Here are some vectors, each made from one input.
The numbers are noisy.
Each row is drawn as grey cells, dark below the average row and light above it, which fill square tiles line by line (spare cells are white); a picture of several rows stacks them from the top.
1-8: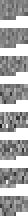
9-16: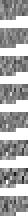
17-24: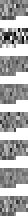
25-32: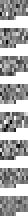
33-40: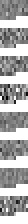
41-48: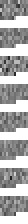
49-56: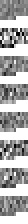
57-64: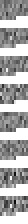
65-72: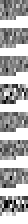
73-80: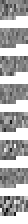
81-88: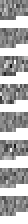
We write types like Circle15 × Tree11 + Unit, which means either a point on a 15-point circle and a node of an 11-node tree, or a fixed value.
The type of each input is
Bool × Bool × Bool + Circle9.
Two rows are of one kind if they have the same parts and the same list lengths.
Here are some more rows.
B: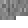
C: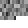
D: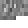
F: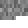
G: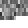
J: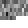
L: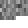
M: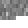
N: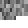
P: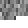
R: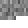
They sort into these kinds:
B, C, D, M, N, P, R
F, G, J, L

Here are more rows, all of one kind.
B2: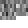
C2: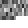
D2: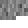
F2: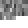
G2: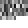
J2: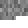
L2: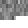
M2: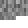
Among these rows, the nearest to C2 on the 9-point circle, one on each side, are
B2 and L2.
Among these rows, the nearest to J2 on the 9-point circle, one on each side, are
D2 and L2.
